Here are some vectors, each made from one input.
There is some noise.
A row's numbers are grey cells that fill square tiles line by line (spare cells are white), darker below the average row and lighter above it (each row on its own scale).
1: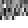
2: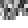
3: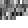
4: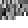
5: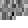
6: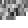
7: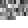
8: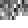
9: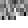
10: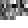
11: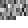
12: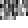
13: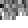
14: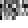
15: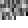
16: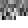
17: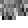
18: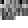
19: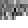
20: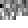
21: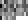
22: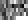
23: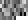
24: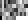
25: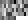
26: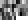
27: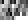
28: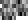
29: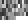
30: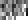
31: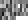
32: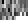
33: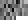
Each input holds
either a fixed value, or three true/false values.
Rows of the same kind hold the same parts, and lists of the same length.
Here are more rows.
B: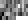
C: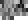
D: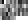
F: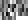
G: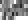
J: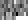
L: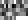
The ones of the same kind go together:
B, D
C, F, G, J, L

